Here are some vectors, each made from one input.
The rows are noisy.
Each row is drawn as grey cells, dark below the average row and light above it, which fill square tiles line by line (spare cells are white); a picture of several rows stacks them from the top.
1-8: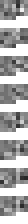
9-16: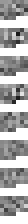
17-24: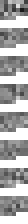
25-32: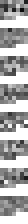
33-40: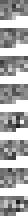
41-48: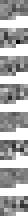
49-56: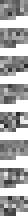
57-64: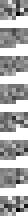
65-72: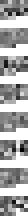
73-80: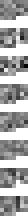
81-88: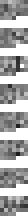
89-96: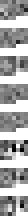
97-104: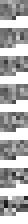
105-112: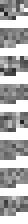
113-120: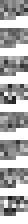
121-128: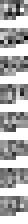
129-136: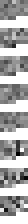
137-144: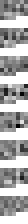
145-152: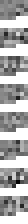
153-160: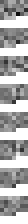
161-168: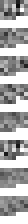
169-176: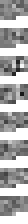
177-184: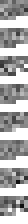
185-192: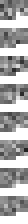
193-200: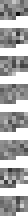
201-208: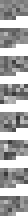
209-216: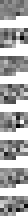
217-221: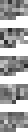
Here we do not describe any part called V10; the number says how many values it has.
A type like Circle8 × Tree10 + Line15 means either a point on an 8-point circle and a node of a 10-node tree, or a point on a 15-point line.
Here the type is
Label5 × (Label5 × V10 + Unit).
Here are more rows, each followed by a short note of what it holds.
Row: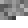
one of 5 labels
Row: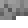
one of 5 labels
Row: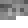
two labels (each one of 5) and a value of V10
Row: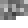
two labels (each one of 5) and a value of V10
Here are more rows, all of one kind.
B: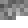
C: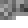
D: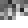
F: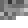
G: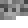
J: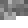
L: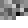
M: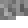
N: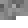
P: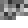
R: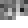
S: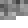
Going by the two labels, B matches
G, L, R and S.
